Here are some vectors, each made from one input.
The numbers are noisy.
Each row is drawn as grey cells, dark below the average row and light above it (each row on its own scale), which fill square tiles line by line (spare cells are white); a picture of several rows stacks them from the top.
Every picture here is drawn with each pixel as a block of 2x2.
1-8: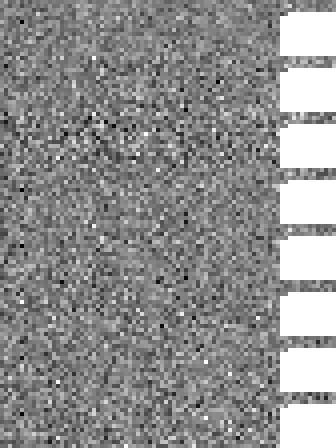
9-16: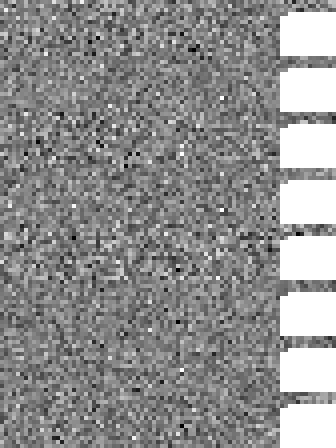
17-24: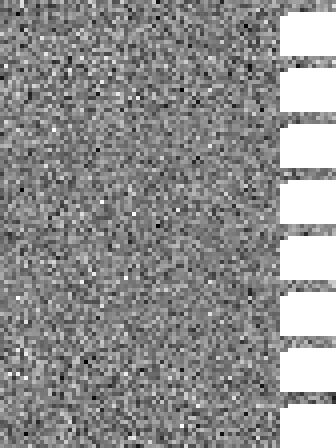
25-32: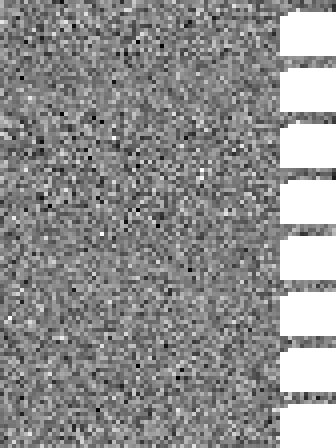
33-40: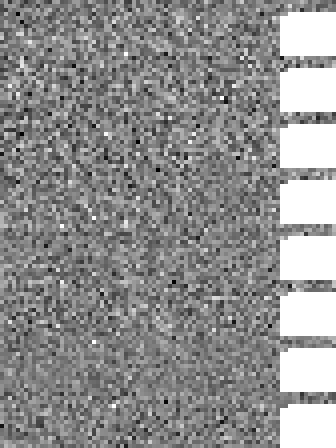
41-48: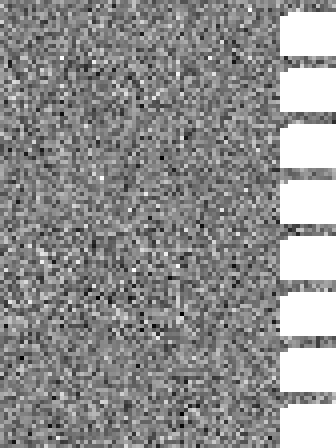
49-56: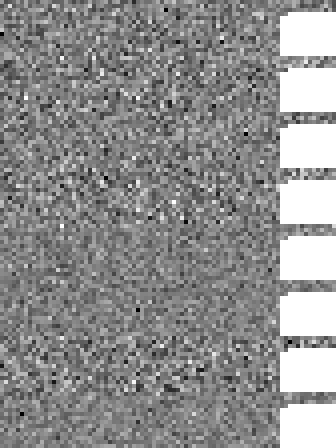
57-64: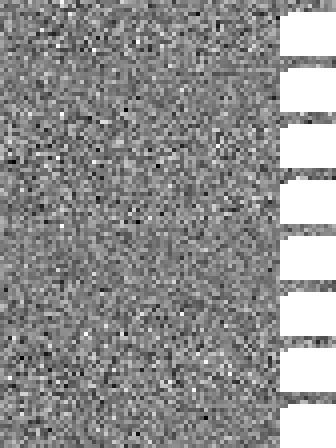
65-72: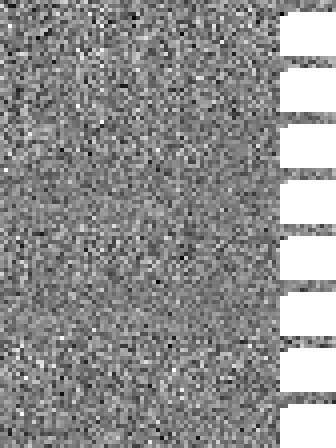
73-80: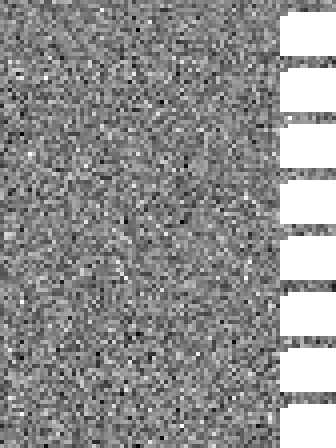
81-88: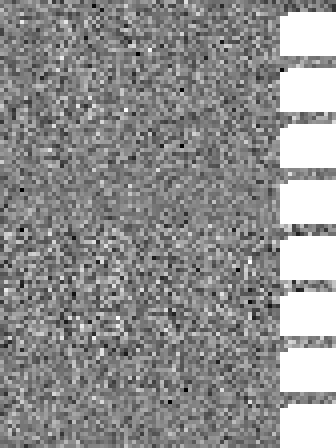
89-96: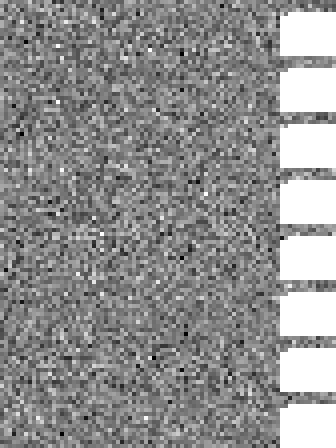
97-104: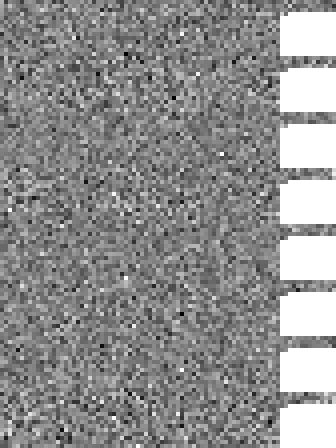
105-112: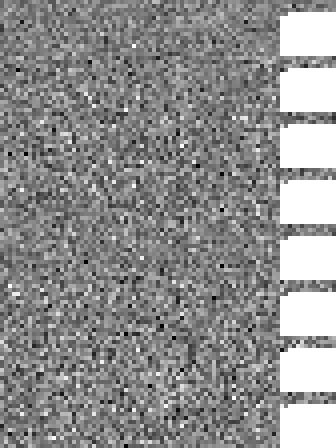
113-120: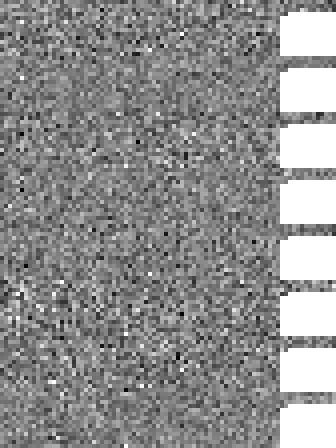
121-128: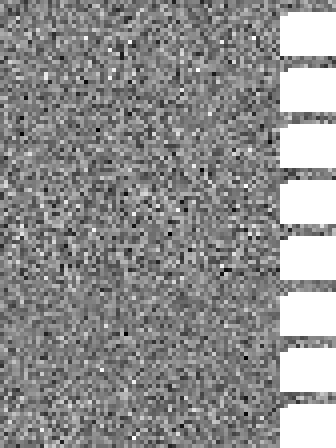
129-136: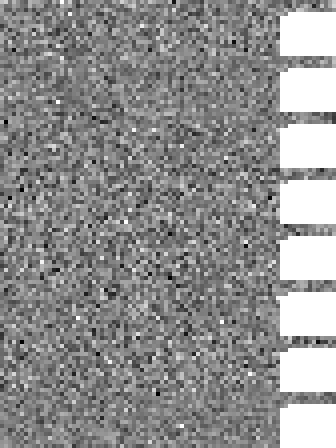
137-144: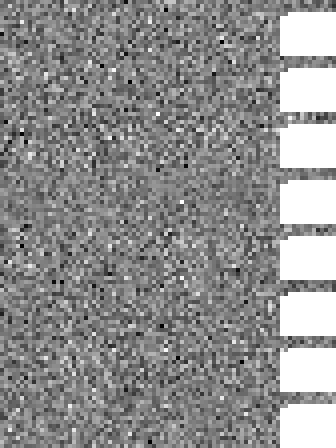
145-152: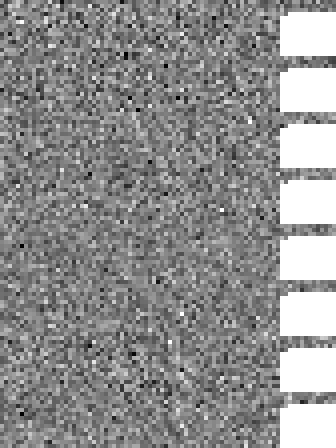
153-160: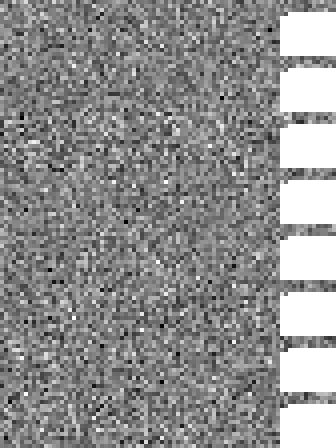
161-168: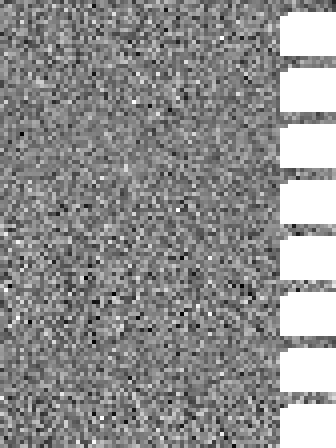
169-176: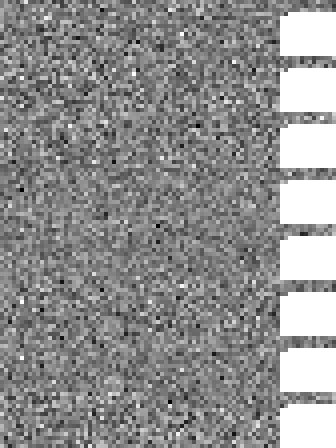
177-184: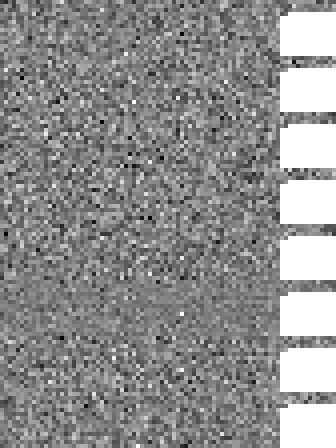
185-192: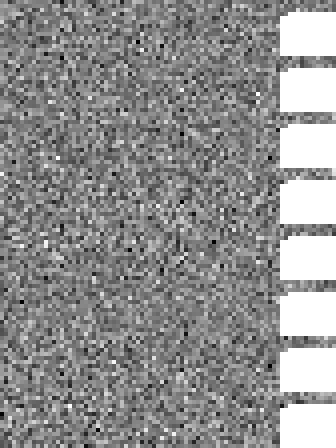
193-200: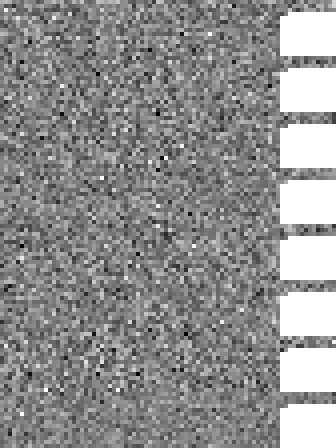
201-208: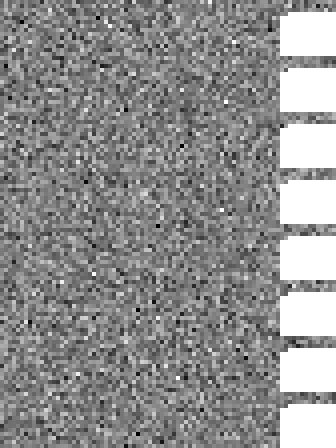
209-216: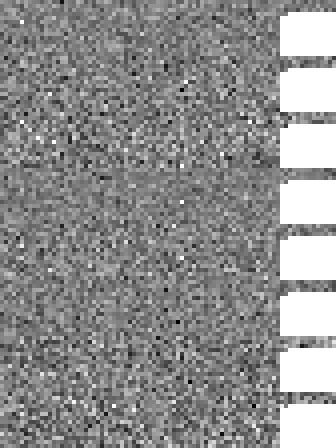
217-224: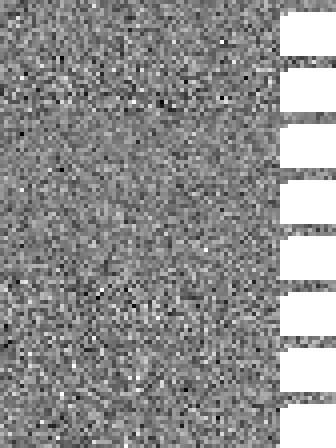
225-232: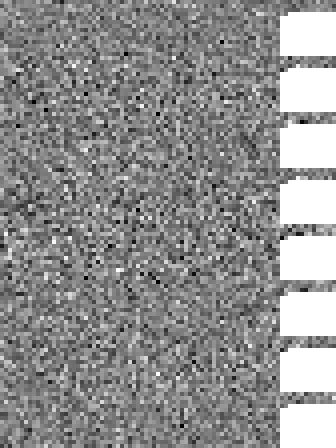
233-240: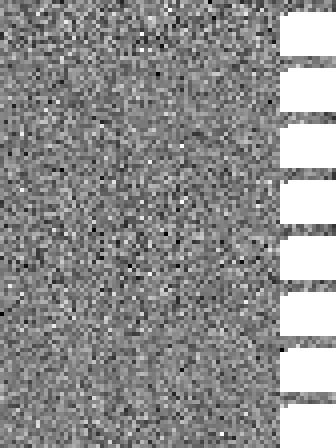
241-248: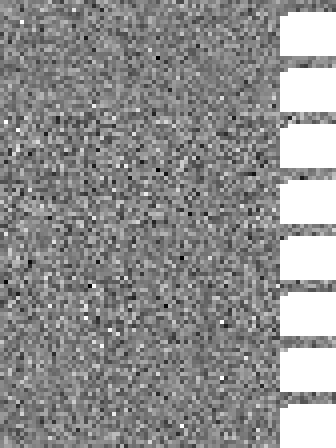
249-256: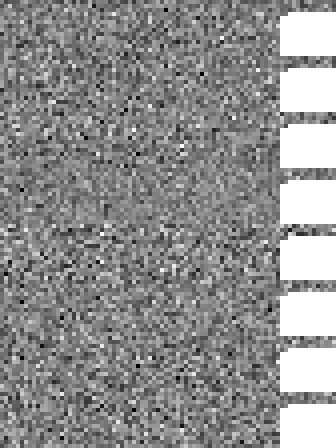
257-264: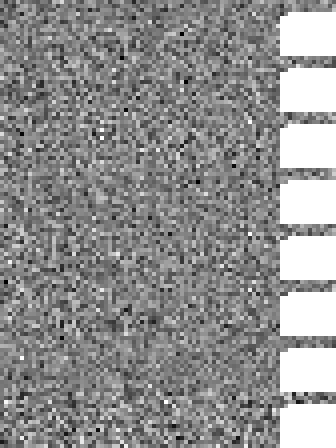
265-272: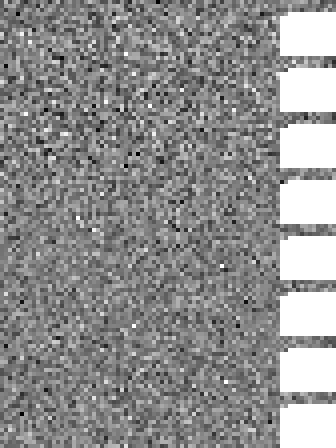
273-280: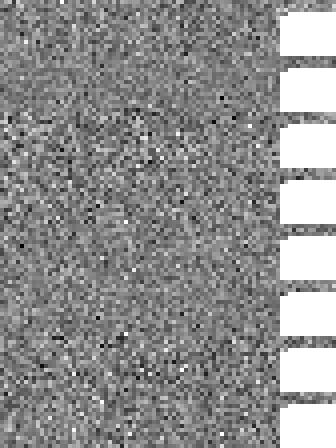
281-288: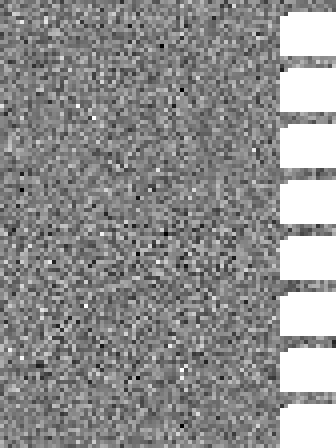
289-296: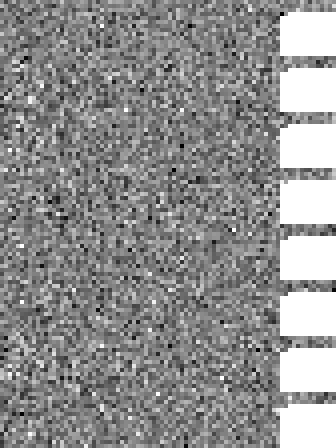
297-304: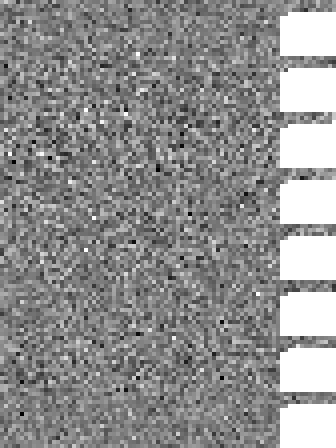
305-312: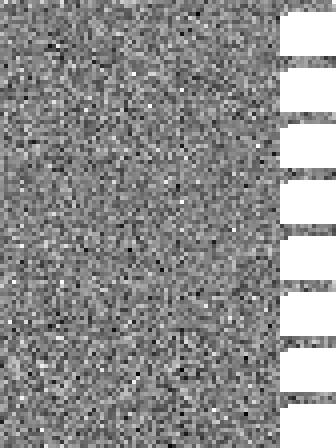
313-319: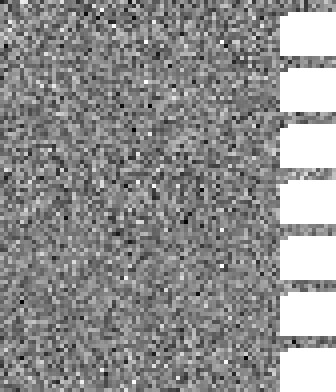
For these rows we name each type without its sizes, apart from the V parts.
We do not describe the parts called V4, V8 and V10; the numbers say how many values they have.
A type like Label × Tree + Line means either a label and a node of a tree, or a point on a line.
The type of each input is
(Bool × V4 × V8 + List(Circle)) × V10.
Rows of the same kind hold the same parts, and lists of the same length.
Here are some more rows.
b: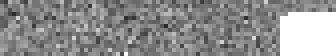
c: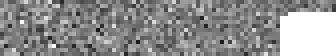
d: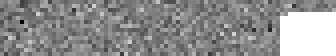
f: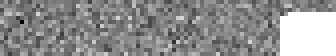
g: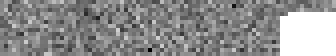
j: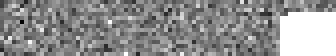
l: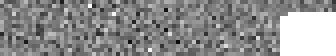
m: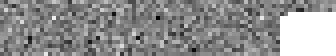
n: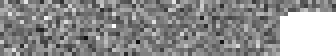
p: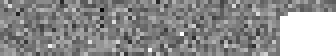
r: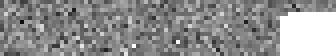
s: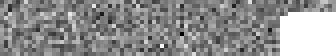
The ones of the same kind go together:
b, m, s
c, l, n, p
d, f, j, r
g

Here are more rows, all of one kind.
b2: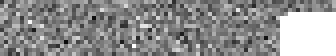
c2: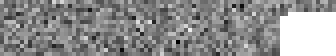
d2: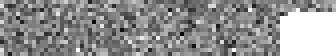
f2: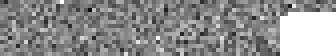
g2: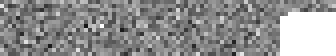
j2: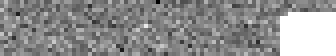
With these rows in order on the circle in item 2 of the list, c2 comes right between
d2 and j2.
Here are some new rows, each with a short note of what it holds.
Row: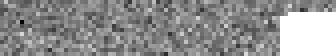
a value of V10, together with the empty list
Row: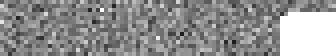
a value of V10, together with a list of two items
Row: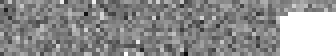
a value of V10, together with a list of one item
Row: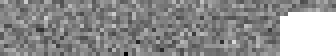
a true/false value, a value of V4, a value of V8 and a value of V10
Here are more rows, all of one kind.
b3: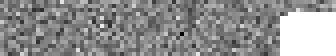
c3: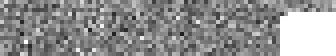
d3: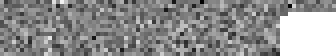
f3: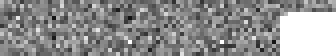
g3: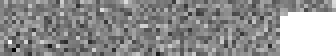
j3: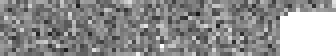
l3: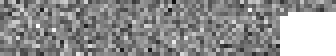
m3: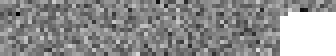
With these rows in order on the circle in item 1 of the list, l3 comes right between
g3 and j3.
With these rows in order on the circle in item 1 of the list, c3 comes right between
b3 and f3.
